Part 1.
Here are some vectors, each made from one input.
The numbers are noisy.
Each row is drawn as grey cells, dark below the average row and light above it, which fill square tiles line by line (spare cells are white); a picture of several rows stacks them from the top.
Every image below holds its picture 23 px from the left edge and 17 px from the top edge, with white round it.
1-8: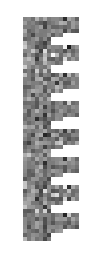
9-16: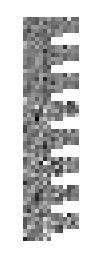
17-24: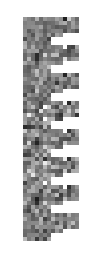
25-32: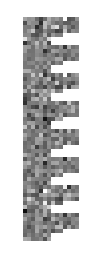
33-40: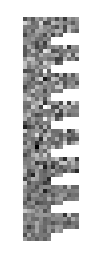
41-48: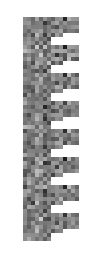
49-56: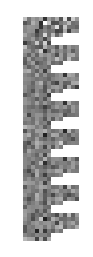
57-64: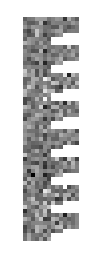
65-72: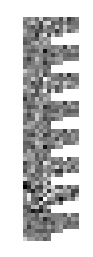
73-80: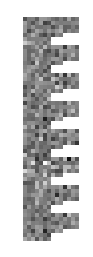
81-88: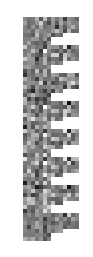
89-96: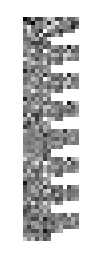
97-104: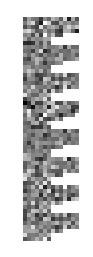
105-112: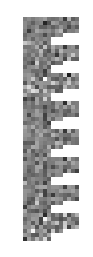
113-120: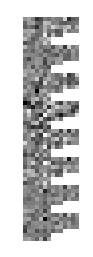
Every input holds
either a fixed value, or one of 7 labels and a node of an 11-node tree, or a point on each of two 11-point lines.
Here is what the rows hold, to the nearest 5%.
About 5% of them hold a fixed value. About 60% of them hold one of 7 labels and a node of an 11-node tree. The rest hold a point on each of two 11-point lines.
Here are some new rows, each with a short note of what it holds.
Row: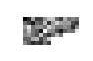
a fixed value
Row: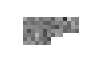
one of 7 labels and a node of an 11-node tree
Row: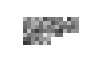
a point on each of two 11-point lines
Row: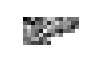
a fixed value
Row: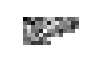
a fixed value
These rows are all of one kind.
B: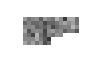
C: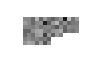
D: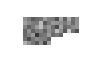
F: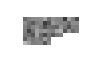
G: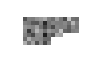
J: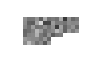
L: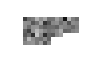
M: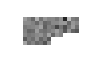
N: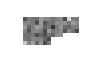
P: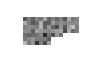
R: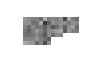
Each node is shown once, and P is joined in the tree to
N.
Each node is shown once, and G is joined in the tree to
R.
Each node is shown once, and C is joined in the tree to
B and M.
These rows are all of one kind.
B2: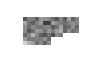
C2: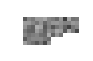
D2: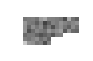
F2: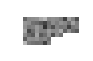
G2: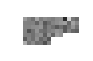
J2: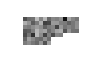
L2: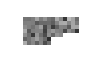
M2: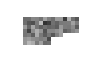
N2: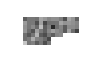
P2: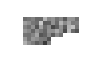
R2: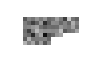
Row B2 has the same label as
D2 and F2.
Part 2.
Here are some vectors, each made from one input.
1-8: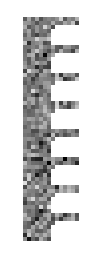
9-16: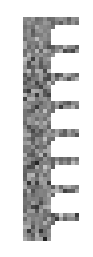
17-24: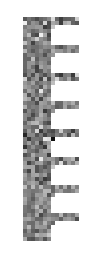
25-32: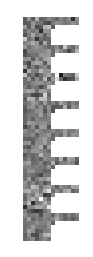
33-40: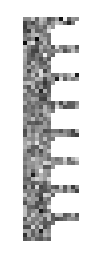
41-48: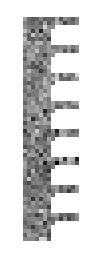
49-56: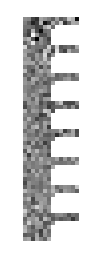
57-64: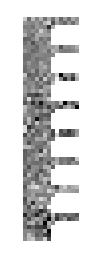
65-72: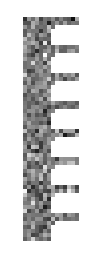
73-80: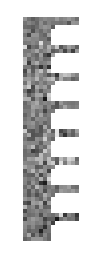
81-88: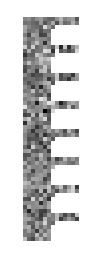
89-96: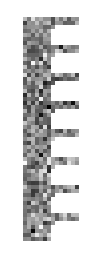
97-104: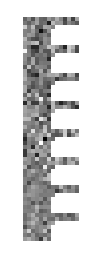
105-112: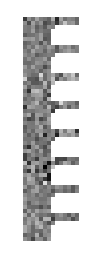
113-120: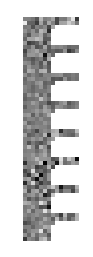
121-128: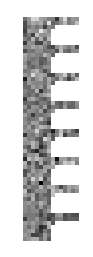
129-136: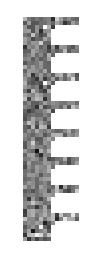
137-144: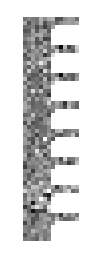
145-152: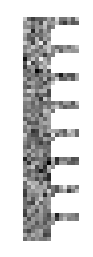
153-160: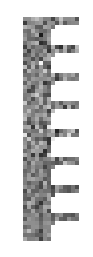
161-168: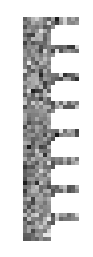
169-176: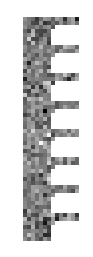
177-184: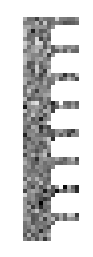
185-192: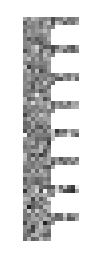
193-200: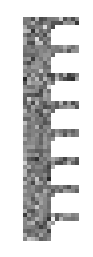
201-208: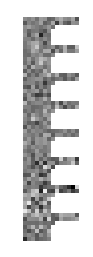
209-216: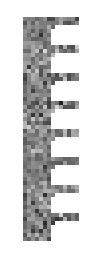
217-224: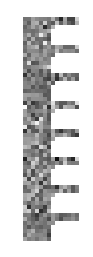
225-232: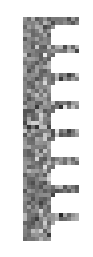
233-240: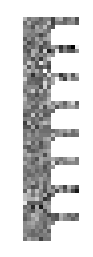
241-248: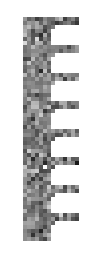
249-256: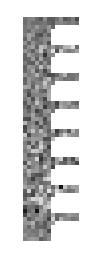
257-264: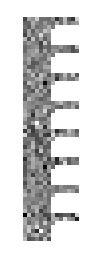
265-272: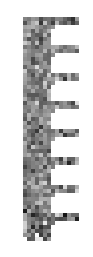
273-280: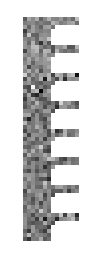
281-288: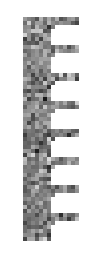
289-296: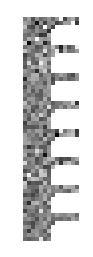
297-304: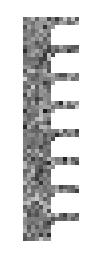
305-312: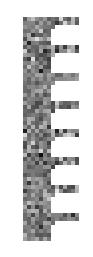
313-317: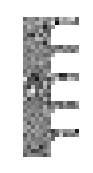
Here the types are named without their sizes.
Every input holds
a list of points on a line.
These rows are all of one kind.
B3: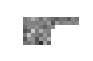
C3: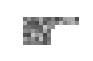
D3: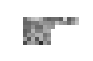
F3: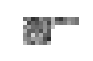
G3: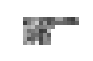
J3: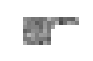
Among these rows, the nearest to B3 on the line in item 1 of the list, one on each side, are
D3 and J3.
